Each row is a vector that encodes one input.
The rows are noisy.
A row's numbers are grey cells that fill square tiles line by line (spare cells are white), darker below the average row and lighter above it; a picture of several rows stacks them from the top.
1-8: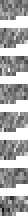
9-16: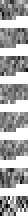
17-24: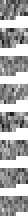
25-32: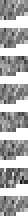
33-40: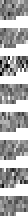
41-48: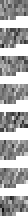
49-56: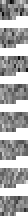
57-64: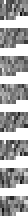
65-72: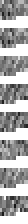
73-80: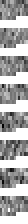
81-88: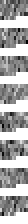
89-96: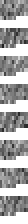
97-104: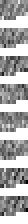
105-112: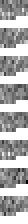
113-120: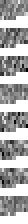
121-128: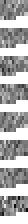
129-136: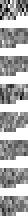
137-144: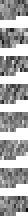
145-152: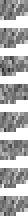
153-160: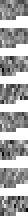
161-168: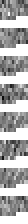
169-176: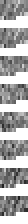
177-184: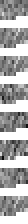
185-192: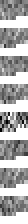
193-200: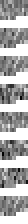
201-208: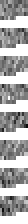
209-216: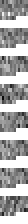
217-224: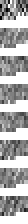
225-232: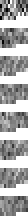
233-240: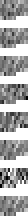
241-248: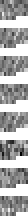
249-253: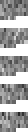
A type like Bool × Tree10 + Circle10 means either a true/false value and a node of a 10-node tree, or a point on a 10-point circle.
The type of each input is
List2(Line7).
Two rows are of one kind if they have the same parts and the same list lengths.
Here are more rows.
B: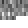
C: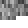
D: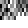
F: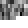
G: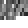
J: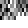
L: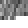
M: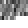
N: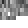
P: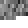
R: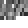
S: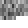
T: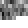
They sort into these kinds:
B, C, G, L, M, N, P, R
D, J
F, S, T

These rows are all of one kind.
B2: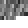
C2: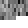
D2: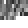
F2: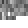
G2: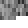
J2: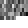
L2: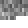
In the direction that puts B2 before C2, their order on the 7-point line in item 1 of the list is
J2, D2, B2, C2, G2, L2, F2.
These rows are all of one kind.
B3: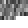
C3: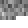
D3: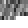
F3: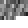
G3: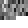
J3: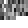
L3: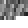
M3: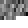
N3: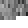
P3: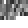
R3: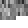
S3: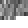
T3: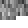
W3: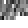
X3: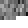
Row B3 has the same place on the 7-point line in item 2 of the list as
C3, D3, P3 and S3.
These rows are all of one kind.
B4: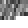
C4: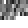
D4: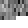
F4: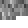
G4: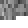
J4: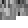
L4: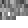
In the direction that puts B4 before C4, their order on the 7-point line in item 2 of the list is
J4, D4, L4, F4, G4, B4, C4.
